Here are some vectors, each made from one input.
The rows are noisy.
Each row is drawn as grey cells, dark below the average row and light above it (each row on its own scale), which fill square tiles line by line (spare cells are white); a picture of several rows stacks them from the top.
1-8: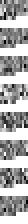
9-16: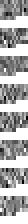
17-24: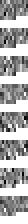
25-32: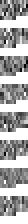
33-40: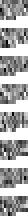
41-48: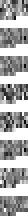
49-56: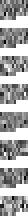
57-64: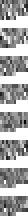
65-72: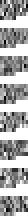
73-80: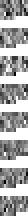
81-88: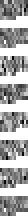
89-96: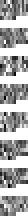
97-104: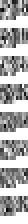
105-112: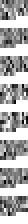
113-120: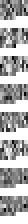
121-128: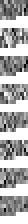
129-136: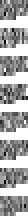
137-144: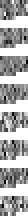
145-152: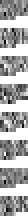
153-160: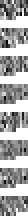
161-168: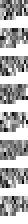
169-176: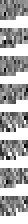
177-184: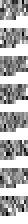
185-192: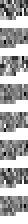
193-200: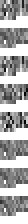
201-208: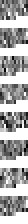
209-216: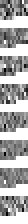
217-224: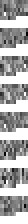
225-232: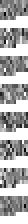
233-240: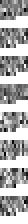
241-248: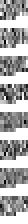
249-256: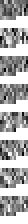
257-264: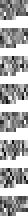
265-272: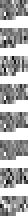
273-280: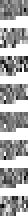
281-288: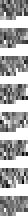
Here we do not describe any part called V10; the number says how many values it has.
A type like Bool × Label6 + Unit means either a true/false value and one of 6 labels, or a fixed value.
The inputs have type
(Bool × Bool × Bool + Line7) × V10.
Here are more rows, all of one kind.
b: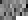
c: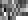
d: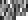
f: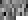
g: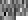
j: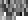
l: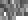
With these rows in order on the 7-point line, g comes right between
j and l.
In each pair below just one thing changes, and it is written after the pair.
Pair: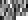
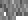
the value of V10
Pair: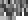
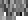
the place on the 7-point line
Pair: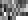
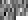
the value of V10
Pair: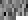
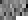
the place on the 7-point line
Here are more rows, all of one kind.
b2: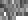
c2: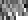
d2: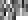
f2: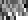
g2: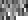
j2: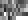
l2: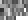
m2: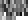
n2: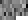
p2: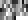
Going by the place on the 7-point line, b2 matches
c2, d2, f2 and p2.
